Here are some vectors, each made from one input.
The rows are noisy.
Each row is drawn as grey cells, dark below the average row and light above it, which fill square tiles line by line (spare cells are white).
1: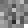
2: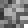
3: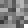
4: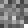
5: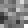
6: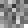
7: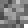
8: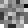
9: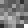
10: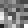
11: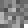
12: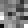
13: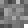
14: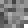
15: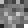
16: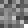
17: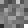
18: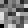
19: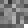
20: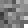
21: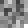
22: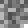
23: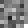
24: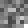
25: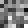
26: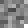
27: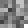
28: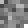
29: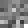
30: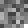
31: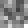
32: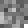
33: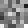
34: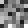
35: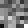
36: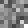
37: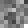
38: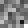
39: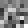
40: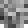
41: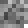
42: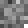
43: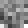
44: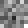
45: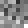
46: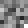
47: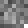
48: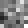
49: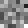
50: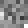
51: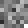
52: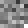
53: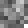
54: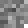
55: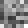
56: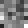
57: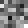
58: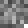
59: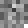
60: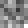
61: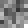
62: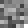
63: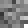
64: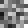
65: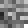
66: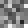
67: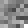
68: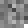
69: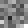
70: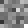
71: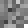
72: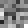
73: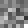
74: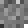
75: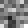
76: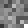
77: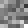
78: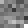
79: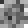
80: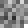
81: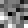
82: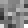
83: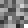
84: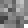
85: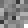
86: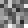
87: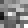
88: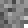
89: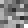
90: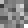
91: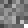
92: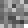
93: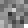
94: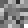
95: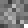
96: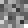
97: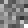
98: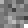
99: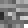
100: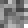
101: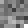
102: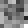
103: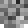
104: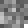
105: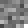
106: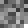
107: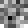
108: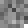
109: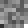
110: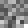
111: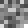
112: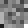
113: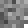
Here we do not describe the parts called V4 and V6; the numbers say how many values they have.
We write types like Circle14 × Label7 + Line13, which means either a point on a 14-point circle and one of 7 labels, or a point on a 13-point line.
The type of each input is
Bool × (Line5 + V4) × V6.
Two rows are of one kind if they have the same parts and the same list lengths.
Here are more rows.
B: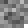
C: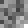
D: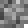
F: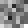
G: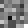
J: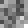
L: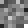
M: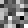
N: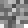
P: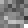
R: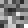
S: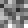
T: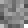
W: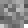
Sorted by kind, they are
B, C, F, G, J, N, S
D, L, M, P, R, T, W

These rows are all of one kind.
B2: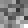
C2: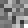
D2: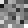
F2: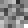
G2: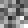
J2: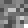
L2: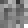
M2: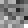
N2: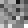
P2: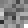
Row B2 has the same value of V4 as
G2, J2 and P2.
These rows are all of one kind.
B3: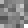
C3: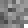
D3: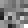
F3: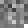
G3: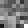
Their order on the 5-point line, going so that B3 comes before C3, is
D3, G3, F3, B3, C3.
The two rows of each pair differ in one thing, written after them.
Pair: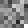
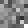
the place on the 5-point line
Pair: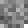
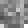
the place on the 5-point line
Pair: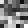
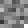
the value of V6
